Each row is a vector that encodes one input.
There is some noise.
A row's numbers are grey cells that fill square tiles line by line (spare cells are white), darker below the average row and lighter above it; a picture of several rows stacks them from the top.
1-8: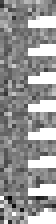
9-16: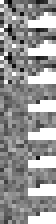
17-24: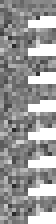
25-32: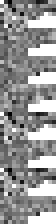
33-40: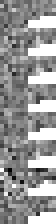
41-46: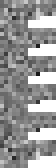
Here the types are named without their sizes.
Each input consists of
a list of points on a line.
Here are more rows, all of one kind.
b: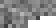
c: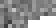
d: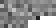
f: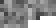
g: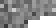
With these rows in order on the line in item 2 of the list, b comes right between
c and f.
